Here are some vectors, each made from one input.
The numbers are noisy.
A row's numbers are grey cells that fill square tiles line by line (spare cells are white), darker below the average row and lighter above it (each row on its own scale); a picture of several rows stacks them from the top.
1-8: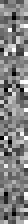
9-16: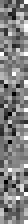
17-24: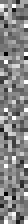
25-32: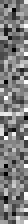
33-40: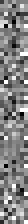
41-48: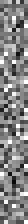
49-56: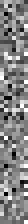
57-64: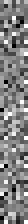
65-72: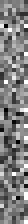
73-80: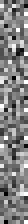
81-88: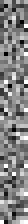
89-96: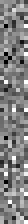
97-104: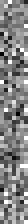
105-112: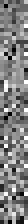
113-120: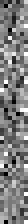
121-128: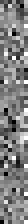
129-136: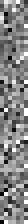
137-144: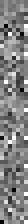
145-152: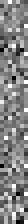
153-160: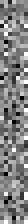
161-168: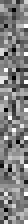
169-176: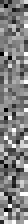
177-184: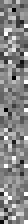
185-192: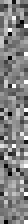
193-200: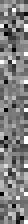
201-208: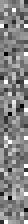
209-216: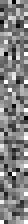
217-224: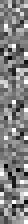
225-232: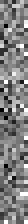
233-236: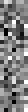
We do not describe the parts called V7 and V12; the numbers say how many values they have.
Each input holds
either a point on a 9-point line and a value of V12, or a true/false value and a value of V7.
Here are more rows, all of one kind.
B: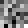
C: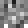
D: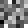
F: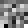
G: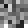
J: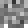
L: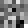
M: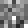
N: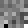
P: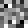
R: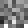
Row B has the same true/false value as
F and N.
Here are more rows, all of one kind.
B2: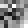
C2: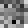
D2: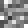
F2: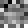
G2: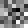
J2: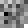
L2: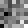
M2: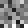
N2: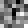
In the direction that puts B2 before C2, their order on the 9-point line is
B2, G2, N2, C2, F2, L2, M2, D2, J2.
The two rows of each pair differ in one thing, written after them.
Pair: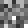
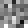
the value of V7
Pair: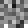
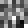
the value of V7
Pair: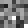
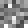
the value of V7
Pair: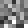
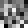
the true/false value
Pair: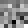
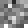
the true/false value
